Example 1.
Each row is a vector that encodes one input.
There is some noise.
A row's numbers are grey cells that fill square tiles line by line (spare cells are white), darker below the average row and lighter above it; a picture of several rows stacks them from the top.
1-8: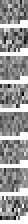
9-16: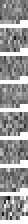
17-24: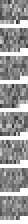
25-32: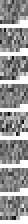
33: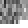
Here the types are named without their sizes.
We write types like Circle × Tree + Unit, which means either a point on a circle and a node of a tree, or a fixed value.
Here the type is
Line.
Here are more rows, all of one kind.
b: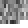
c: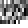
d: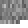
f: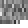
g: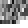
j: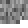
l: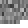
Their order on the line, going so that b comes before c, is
g, b, l, d, j, f, c.
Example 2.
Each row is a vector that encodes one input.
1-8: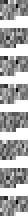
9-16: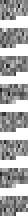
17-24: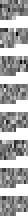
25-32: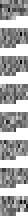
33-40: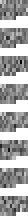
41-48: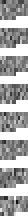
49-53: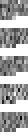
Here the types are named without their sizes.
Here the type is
Line.
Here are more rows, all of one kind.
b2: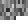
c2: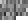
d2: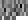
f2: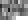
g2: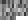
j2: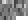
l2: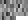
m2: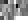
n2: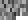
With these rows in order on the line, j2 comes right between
b2 and f2.
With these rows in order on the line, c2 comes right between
b2 and n2.
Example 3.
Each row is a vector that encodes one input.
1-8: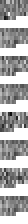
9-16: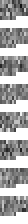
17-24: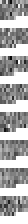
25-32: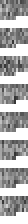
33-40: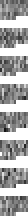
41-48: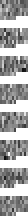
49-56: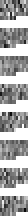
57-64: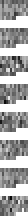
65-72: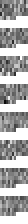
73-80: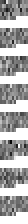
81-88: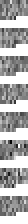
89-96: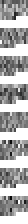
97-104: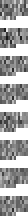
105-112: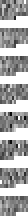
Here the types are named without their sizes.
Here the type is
Label.
